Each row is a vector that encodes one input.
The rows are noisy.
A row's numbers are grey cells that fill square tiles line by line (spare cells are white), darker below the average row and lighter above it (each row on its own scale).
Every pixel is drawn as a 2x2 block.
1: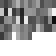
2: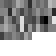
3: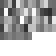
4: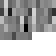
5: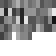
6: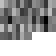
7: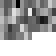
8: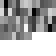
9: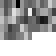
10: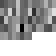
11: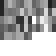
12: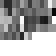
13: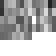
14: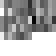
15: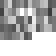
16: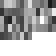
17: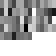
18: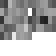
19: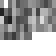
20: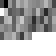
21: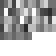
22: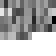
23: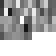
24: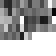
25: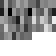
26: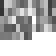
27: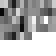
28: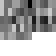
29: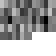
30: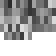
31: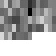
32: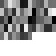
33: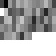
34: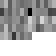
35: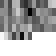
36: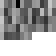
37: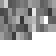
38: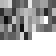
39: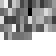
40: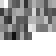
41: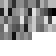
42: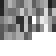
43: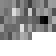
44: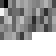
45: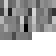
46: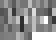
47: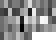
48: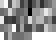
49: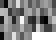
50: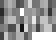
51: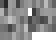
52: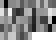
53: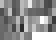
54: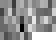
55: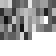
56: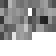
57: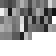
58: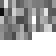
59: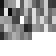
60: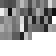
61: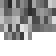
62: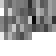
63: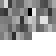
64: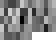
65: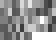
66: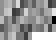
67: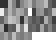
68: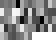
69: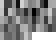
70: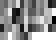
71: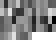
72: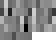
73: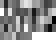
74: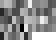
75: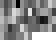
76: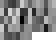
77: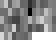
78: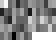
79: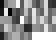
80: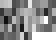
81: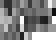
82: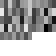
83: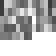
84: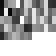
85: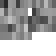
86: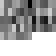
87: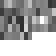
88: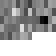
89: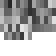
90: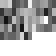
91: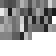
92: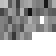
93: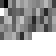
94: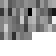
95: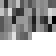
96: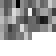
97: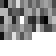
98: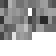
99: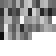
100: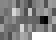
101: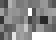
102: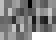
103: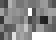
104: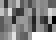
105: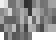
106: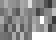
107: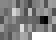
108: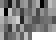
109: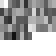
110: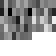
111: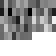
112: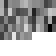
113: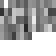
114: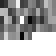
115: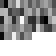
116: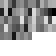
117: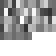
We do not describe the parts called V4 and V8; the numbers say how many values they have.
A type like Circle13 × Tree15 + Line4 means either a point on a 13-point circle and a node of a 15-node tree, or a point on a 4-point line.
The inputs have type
Bool × (Circle6 + V4) × V8.
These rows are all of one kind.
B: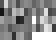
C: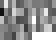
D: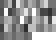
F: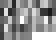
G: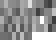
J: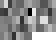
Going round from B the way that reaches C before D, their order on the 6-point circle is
B, C, G, D, F, J.
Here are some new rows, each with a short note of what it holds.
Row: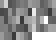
a point on a 6-point circle, a true/false value and a value of V8
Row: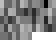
a true/false value, a value of V4 and a value of V8
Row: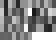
a true/false value, a value of V4 and a value of V8
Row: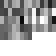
a point on a 6-point circle, a true/false value and a value of V8
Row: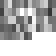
a point on a 6-point circle, a true/false value and a value of V8
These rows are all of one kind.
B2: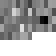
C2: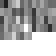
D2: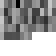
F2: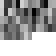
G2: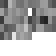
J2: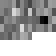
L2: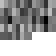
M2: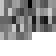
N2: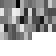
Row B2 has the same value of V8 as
G2, J2 and N2.
